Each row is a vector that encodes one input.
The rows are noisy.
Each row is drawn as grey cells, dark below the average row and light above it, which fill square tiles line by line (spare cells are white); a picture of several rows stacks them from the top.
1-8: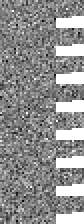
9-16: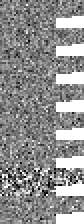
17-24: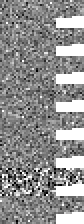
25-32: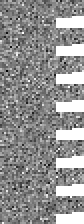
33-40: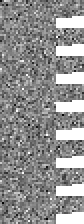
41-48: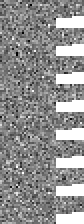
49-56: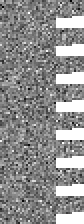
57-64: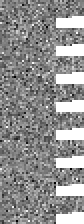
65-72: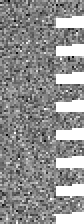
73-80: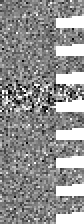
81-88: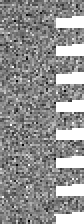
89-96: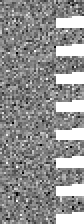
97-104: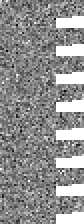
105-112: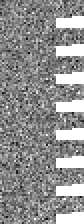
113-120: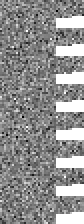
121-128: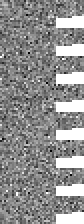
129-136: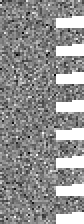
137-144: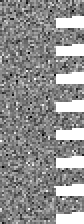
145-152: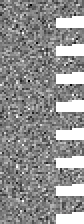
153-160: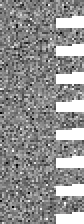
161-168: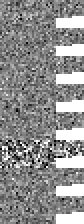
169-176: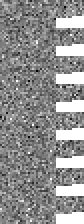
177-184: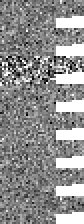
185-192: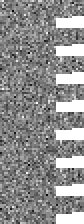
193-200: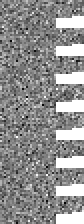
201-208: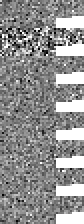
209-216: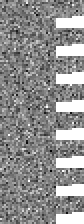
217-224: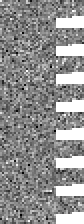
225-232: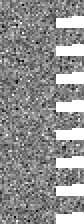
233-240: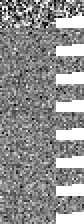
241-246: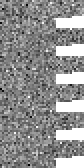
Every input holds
either a point on each of two 15-point circles and a true/false value, or a fixed value.
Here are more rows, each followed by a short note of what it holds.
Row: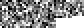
a fixed value
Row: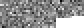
a point on each of two 15-point circles and a true/false value
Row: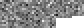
a point on each of two 15-point circles and a true/false value
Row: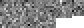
a point on each of two 15-point circles and a true/false value
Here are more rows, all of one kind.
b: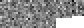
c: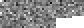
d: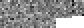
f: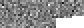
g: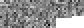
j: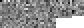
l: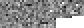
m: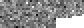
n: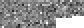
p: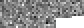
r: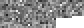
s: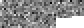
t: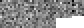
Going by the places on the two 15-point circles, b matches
d and t.
